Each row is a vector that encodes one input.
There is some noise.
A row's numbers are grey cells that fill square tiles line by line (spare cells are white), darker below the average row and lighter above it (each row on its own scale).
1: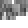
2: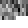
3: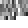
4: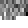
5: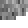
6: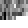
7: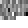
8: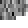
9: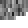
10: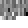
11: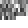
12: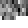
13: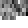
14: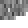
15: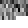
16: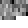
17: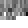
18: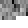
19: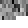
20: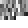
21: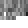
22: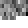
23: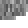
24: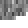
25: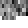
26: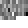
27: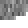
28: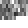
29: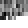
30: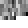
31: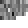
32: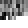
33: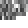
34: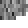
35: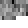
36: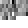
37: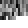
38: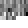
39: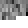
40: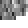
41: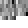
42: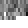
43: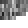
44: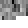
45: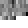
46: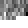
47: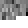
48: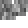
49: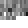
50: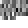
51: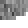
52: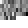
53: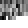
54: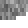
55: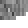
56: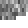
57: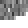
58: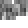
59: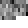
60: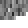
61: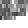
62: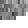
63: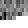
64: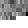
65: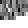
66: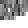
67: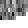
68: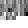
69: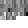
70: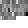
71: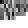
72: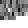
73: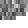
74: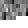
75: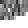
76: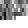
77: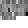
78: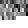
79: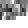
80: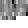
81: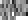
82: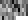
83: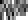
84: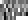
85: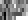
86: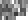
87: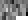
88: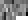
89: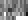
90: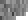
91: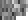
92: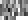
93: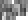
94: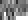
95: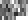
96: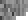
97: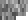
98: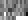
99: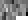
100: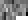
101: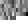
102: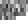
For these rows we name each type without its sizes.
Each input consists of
a true/false value, together with either a point on a circle, or a point on a line.
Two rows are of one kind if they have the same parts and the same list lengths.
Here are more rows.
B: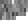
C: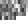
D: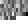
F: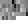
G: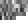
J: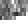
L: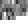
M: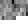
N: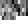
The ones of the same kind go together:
B, J, L
C, D, F, G, M, N

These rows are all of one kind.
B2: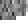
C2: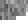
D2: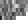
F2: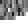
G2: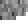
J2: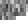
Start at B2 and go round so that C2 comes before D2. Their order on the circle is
B2, G2, C2, J2, F2, D2.
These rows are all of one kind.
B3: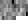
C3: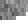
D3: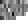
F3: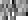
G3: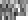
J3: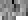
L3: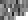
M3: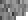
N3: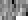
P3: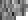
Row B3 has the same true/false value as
F3, J3 and N3.
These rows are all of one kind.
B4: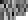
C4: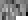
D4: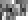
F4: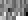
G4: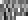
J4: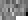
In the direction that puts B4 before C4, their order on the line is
D4, F4, B4, J4, C4, G4.
